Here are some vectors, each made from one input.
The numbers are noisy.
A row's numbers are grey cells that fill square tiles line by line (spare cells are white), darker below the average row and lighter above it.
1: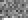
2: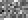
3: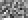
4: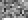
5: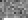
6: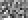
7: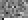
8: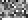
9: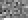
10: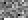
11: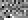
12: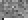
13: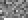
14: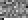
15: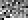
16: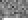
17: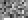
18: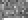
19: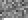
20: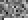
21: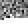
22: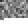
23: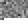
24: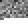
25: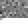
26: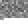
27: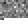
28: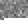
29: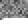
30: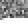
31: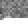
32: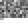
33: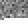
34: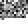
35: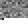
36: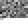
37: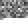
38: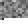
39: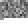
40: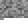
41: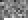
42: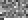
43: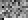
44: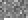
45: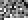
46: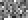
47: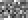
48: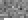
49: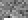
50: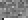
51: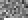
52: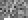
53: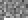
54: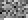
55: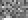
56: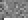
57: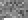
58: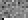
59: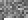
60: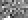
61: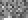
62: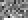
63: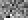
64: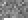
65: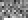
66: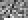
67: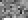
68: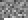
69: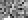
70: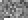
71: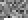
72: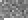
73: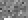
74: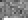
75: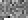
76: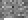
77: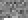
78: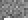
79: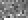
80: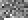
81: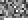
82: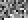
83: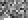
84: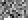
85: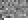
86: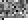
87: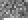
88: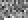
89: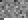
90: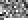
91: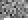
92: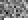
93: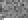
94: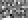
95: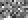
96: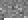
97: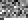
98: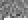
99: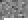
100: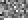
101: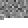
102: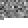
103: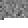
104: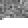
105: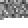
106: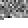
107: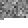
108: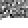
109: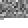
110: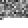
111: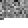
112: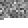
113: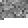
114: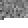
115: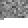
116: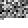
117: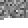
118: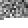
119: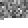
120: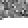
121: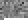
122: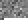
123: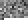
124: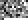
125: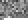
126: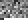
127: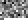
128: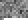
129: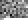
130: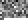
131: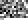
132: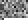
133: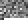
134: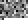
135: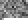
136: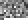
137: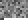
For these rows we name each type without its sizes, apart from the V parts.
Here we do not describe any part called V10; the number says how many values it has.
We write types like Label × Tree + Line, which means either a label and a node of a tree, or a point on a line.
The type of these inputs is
(Circle + V10) × Line.
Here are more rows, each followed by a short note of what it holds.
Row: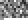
a point on a line and a value of V10
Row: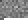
a point on a circle and a point on a line
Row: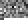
a point on a circle and a point on a line
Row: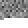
a point on a line and a value of V10
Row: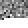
a point on a line and a value of V10
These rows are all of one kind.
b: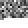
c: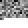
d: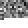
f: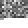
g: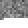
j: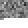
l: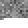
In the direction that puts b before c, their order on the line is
d, b, f, c, g, j, l.
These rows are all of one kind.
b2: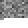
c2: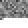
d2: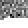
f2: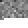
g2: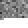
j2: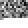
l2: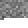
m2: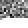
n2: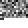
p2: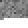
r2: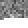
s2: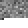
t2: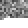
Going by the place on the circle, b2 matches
d2 and l2.
